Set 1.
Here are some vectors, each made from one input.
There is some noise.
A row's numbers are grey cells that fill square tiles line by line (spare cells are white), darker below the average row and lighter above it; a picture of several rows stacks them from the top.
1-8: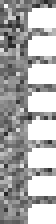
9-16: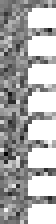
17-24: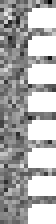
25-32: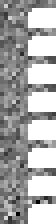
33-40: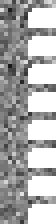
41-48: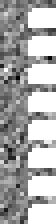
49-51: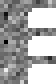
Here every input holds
a point on a 7-point line.
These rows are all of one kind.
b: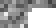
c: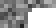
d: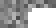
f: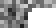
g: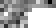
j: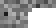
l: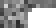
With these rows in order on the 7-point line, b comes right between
d and g.
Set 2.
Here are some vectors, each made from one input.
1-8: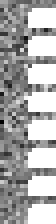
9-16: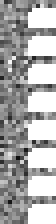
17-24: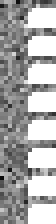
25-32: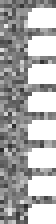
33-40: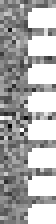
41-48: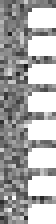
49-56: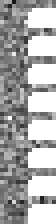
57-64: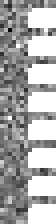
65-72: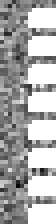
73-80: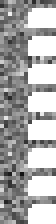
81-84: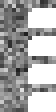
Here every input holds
a node of a 14-node tree.
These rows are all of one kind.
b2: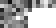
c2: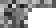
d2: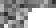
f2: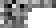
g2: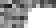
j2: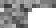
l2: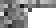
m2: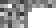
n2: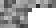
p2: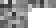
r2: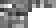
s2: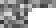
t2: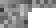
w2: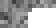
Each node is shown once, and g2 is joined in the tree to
d2, f2 and w2.
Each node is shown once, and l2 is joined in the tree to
c2.
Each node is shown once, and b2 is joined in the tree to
p2 and t2.
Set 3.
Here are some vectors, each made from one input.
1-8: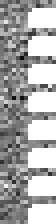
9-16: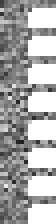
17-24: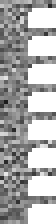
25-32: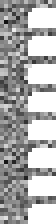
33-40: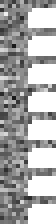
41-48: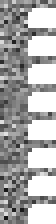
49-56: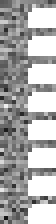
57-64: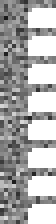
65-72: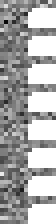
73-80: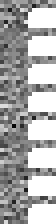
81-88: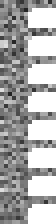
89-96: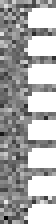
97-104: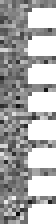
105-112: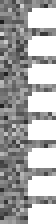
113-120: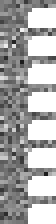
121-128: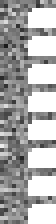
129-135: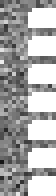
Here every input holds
a point on a 14-point line.
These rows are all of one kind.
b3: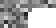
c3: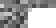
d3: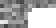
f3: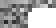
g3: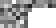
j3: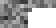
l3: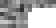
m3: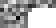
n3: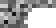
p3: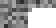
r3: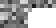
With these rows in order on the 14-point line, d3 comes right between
l3 and p3.
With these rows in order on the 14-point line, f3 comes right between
b3 and m3.
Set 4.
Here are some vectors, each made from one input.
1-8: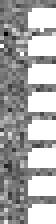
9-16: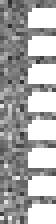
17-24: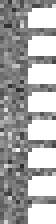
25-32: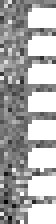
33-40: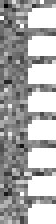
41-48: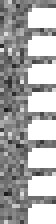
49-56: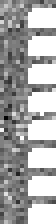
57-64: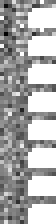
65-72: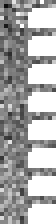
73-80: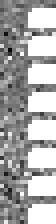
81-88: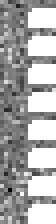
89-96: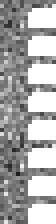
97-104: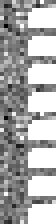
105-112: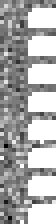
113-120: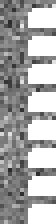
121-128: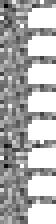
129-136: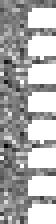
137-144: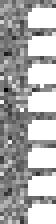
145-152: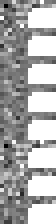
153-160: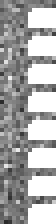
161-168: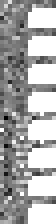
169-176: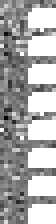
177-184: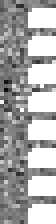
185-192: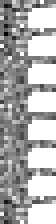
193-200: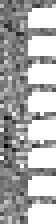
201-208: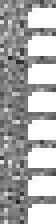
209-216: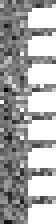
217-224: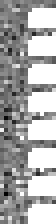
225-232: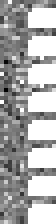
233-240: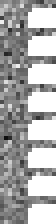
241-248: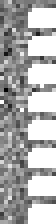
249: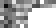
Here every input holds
a point on an 11-point line.
